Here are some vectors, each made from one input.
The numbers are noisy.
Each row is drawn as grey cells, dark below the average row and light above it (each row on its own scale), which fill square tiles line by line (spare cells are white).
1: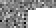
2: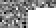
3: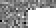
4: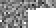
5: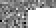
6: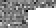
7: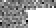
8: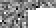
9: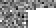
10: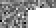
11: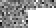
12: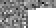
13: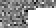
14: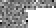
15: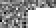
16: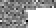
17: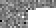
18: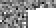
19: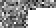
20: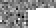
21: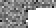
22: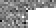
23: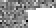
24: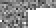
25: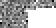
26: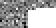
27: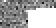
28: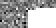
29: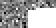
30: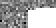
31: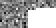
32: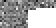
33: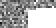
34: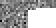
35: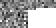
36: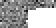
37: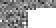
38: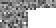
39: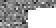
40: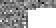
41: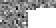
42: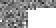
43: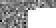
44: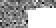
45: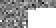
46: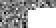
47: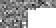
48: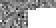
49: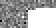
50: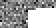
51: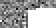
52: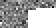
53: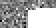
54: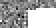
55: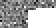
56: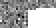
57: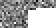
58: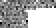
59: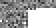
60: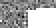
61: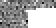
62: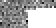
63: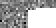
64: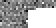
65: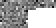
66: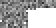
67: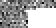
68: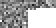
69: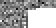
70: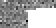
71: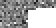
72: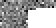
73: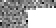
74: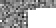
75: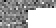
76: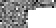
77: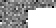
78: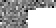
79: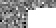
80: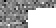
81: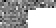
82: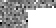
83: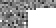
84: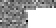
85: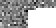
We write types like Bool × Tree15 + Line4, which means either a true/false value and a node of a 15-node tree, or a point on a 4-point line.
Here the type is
Bool × (Line4 + Line8).
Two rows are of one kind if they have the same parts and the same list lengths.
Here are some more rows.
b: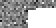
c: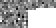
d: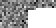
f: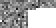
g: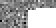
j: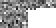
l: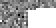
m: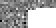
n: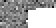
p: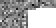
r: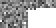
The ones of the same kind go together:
b, c, d, f, j, l, n, p, r
g, m

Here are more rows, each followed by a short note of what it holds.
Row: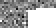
a point on an 8-point line and a true/false value
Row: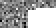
a point on a 4-point line and a true/false value
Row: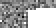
a point on an 8-point line and a true/false value
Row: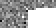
a point on a 4-point line and a true/false value
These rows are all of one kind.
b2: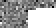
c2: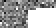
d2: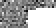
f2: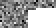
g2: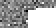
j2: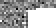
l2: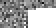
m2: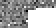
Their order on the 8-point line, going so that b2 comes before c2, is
g2, m2, f2, j2, l2, b2, d2, c2.
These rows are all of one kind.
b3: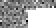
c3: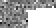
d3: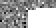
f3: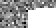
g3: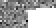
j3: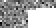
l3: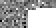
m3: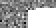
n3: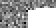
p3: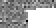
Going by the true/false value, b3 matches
c3, g3, j3 and p3.
